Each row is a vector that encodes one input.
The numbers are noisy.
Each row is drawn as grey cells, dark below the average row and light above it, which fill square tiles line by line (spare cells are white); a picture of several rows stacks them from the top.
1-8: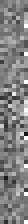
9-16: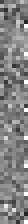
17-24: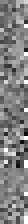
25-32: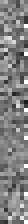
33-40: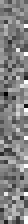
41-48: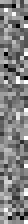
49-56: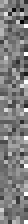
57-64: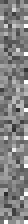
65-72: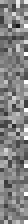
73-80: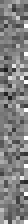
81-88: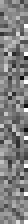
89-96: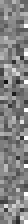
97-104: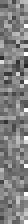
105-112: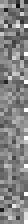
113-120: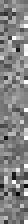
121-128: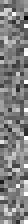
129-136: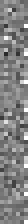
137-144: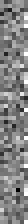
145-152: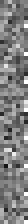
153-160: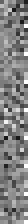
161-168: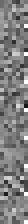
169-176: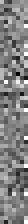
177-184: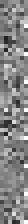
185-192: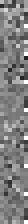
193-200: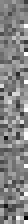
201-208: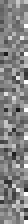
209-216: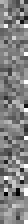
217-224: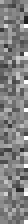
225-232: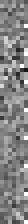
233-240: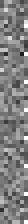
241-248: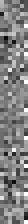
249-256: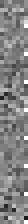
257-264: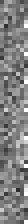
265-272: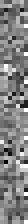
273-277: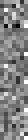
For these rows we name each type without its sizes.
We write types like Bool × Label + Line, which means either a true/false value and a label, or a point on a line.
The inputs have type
Bool × Bool × Bool + List(Line).
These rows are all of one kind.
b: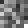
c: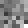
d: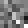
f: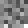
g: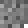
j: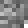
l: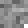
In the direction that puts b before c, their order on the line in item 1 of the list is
l, j, g, f, d, b, c.
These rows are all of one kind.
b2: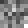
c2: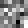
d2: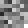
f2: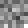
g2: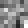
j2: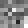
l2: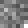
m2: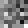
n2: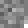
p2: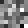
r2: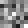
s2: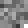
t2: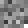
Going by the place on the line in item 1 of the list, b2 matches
c2, j2, l2 and s2.
